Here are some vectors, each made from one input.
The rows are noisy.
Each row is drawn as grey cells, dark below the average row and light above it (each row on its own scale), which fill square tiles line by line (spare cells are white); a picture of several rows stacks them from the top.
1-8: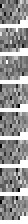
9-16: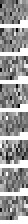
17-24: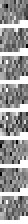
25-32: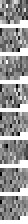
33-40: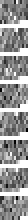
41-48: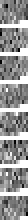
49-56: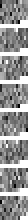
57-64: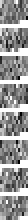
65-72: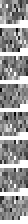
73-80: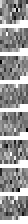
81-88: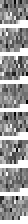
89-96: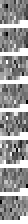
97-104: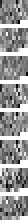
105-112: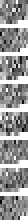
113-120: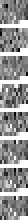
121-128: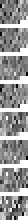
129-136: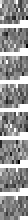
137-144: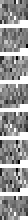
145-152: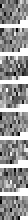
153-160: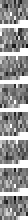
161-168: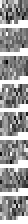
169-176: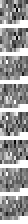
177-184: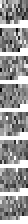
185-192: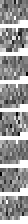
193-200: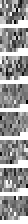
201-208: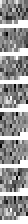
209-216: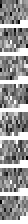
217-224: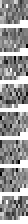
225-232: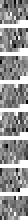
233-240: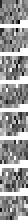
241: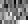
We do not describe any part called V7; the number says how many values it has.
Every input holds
either a node of a 9-node tree, or a list of up to two items, each a true/false value and a value of V7.
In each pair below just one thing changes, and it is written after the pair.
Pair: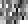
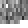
the value of V7 in item 1 of the list
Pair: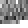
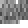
the value of V7 in item 2 of the list
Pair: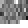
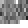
the true/false value in item 1 of the list
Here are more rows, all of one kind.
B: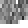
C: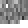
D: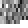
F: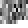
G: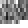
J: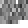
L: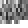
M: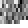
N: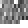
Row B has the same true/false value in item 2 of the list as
C, F and J.
